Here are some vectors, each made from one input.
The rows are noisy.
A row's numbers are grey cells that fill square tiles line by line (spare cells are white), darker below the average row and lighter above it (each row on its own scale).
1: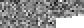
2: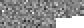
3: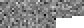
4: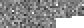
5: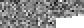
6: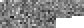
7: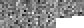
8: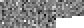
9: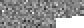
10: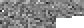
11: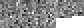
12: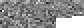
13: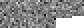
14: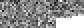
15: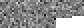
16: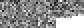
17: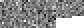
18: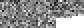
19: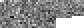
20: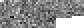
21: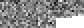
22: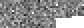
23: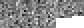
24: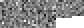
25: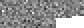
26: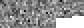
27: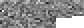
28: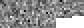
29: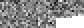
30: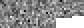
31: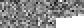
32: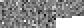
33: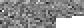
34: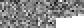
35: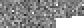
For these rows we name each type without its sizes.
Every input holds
either a fixed value, or three true/false values.
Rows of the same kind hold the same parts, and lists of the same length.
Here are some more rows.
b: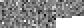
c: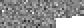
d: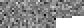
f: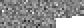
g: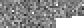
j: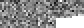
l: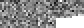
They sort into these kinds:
b, c, d, f, g
j, l

